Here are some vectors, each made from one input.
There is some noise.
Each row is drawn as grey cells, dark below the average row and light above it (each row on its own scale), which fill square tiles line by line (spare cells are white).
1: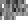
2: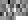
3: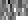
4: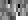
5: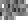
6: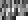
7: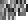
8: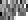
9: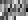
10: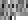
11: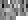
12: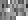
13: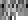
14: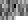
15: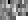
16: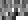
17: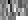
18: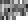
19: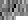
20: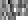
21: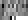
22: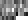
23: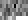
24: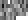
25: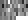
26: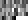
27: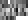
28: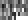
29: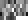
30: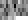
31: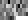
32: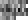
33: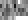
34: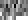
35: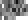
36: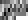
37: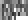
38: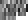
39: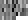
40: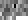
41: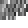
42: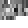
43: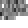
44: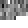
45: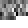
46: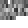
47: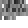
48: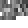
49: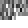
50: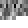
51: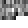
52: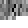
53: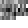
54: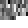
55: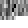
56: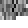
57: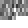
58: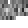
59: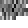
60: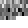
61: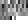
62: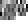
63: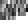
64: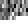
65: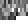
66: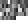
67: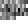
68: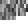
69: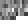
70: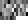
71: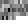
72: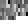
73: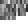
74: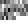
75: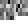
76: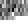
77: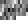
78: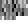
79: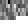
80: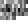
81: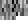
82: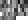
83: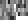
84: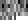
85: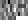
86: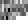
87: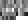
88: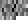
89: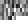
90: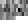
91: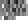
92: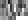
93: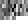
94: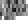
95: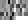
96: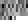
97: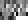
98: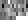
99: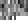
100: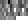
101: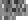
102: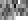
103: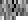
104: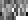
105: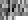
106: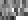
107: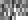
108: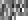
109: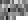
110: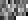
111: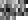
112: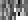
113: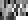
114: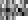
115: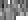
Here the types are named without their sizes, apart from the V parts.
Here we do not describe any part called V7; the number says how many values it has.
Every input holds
a true/false value, together with either a point on a circle, or a value of V7.
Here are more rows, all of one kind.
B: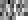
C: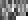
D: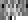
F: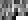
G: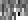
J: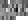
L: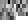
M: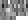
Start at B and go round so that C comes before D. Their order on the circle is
B, L, C, F, J, M, D, G.
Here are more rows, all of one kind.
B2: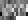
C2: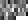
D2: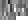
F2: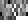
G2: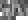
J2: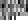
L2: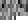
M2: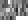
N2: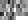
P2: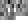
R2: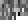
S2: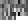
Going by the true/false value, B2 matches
F2, M2, N2 and P2.
